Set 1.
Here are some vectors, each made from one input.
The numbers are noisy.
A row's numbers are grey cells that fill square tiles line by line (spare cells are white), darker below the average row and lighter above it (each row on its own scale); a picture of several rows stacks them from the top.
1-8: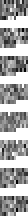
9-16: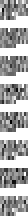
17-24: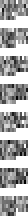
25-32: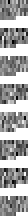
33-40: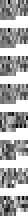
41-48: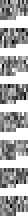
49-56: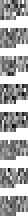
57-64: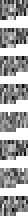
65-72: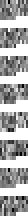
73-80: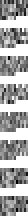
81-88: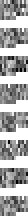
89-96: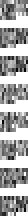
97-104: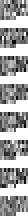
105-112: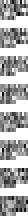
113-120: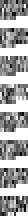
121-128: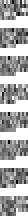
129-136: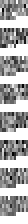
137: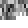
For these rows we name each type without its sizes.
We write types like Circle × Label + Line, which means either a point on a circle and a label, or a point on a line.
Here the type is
Bool × Bool × Bool.
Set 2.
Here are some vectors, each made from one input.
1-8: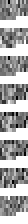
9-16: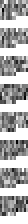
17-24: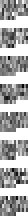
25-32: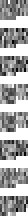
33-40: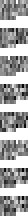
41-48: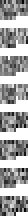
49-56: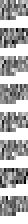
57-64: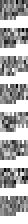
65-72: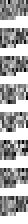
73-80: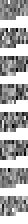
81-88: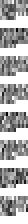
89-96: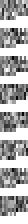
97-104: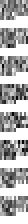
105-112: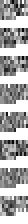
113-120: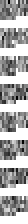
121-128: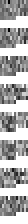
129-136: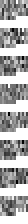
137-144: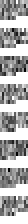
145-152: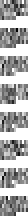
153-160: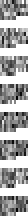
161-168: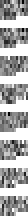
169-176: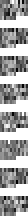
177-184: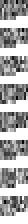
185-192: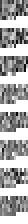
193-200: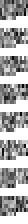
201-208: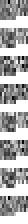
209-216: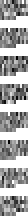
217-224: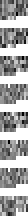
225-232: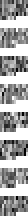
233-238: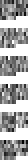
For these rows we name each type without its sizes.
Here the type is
Bool × Bool × Bool.
